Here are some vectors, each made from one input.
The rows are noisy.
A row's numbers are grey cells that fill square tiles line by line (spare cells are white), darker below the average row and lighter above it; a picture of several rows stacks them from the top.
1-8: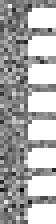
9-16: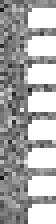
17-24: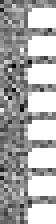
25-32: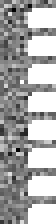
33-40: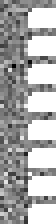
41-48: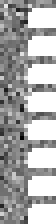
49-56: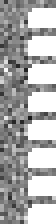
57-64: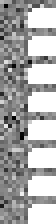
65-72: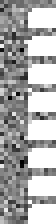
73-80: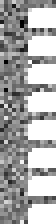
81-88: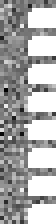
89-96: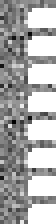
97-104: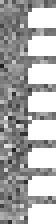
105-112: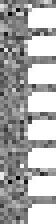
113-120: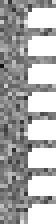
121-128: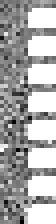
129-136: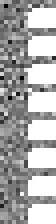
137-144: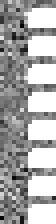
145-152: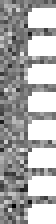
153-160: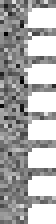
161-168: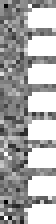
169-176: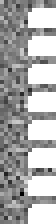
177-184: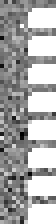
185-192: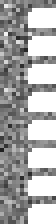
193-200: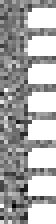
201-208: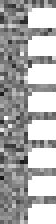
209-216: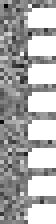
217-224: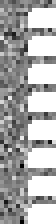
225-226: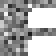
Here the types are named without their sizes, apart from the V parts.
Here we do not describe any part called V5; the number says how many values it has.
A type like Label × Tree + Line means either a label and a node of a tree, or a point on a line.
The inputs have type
Line × (Line + List(V5)).
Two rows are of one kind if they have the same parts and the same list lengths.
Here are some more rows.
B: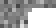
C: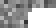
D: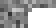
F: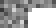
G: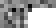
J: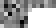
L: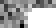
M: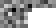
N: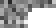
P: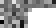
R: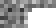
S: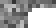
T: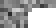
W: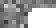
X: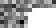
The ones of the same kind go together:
B, C, F
D, S, T, W
G, M, N, R
J, L, P, X

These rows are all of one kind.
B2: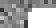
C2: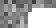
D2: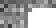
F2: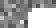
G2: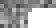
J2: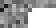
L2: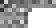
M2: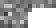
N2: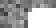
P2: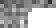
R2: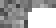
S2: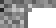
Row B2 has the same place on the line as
F2 and M2.
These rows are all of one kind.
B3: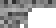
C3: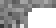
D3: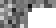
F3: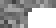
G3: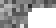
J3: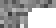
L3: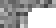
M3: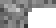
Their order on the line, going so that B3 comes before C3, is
L3, J3, B3, C3, F3, M3, G3, D3.
